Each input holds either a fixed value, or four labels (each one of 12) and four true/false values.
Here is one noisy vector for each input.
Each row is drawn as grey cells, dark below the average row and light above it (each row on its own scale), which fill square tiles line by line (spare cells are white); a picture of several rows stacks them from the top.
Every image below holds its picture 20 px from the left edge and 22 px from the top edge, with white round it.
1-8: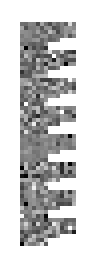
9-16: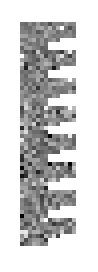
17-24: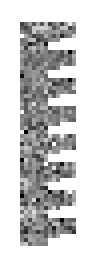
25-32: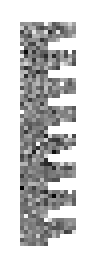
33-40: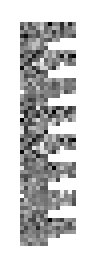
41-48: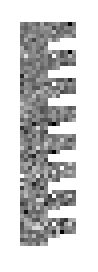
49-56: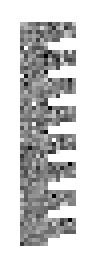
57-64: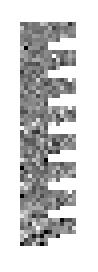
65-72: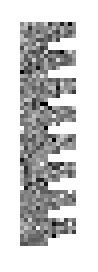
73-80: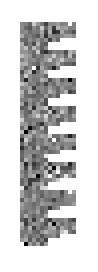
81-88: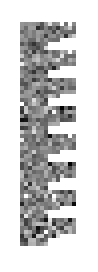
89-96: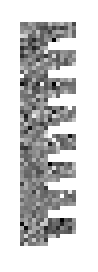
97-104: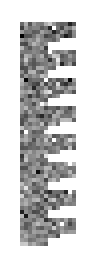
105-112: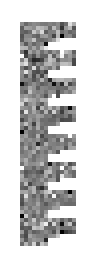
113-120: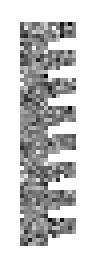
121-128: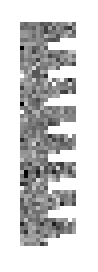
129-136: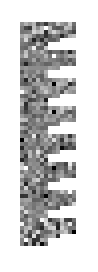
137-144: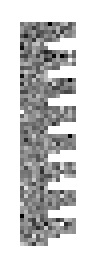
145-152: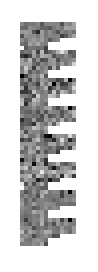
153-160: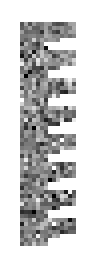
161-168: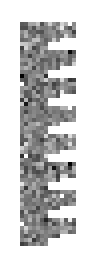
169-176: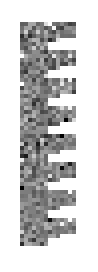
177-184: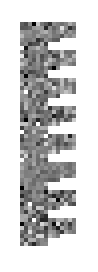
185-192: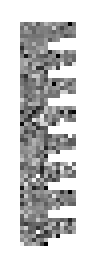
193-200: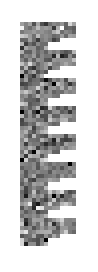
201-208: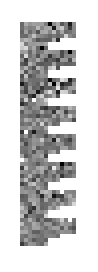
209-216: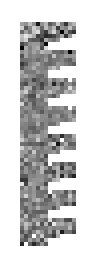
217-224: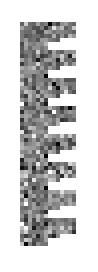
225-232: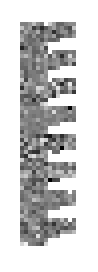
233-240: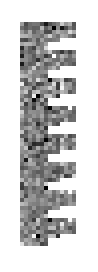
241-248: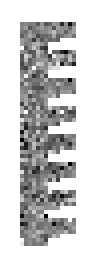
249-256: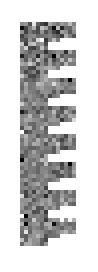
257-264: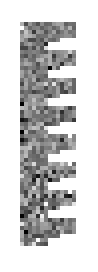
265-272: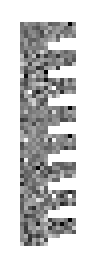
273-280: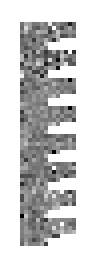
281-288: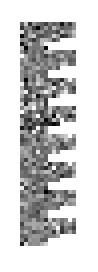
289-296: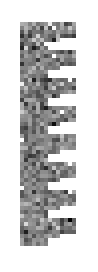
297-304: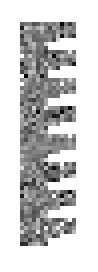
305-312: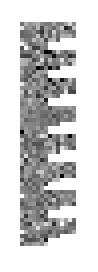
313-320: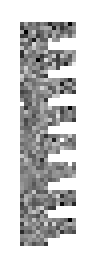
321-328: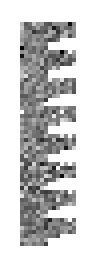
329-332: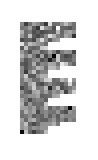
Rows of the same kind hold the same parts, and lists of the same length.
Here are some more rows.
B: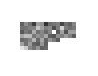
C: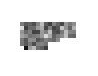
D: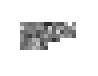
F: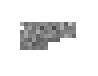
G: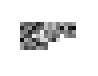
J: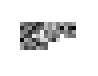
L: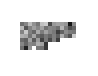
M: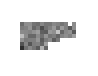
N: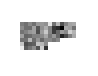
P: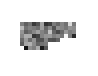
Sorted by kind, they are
B, C, D, F, L, M, N, P
G, J

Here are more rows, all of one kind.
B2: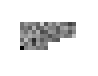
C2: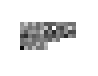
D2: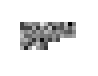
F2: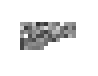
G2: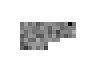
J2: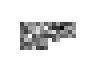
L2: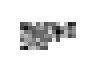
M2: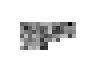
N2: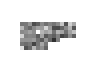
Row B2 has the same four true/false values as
C2, J2 and N2.
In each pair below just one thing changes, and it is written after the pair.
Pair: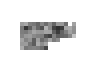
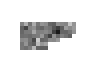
one of the four labels
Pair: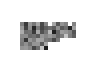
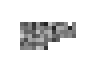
one of the four labels
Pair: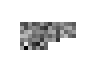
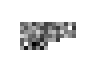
one of the four true/false values
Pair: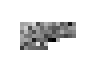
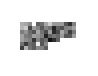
one of the four labels
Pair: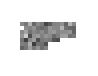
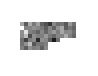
one of the four labels
